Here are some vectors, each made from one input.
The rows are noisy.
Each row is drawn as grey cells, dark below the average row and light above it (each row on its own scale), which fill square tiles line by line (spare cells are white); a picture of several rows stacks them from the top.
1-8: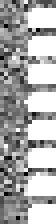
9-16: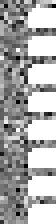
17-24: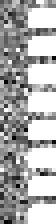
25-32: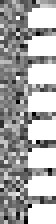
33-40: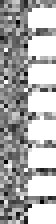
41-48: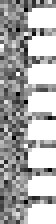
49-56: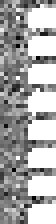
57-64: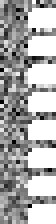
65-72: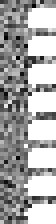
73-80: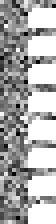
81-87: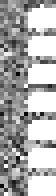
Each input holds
one of 4 labels and a true/false value, together with either a fixed value, or a node of a 7-node tree.
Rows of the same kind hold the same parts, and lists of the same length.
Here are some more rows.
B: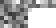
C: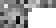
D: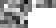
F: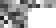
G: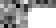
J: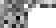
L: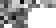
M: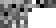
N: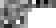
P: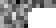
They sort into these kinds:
B, F, J, L
C, D, G, M, N, P

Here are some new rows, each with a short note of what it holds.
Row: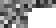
one of 4 labels, a node of a 7-node tree and a true/false value
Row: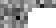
one of 4 labels and a true/false value
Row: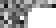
one of 4 labels and a true/false value
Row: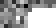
one of 4 labels, a node of a 7-node tree and a true/false value
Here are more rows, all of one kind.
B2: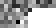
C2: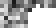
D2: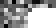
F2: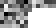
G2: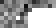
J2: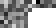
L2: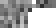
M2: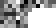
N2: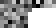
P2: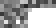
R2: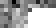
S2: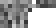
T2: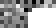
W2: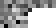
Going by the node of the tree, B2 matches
F2, J2, M2 and W2.
